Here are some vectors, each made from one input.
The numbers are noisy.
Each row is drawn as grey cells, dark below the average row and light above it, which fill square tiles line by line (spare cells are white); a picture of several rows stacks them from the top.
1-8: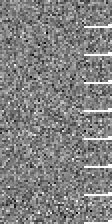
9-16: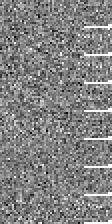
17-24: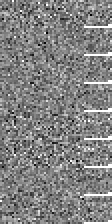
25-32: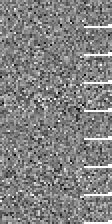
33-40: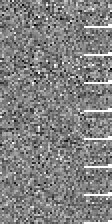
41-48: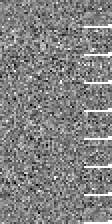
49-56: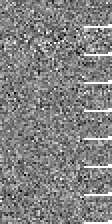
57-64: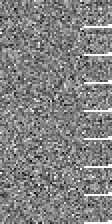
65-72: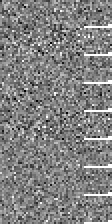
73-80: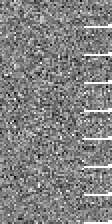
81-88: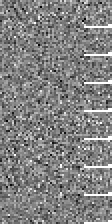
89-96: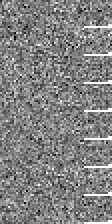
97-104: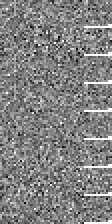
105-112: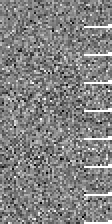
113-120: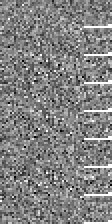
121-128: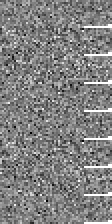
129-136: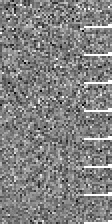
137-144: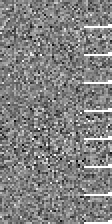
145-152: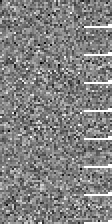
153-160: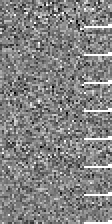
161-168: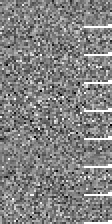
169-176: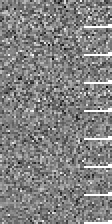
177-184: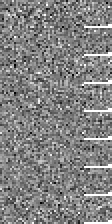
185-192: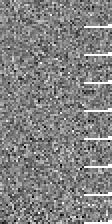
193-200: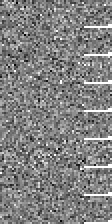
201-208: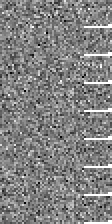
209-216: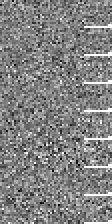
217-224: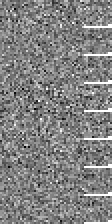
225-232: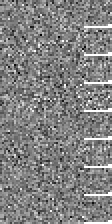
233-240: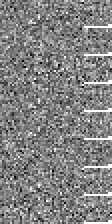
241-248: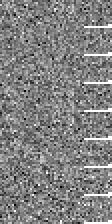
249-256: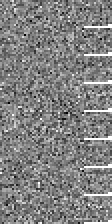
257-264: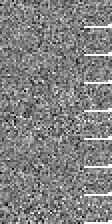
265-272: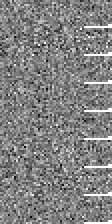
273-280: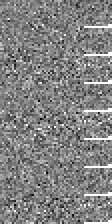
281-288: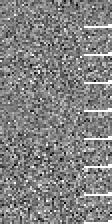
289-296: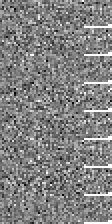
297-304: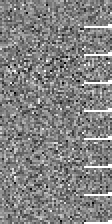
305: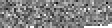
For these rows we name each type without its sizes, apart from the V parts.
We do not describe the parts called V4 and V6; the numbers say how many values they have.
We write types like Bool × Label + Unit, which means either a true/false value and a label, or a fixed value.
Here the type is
Bool × (Tree + Unit) × V4 × V6.
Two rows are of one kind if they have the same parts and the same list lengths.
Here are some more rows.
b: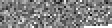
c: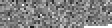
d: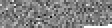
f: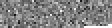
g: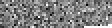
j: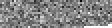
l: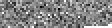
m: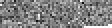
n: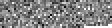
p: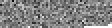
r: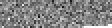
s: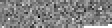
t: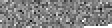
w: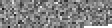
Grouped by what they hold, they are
b, d, f, g, l, m, s, w
c, j, n, p, r, t

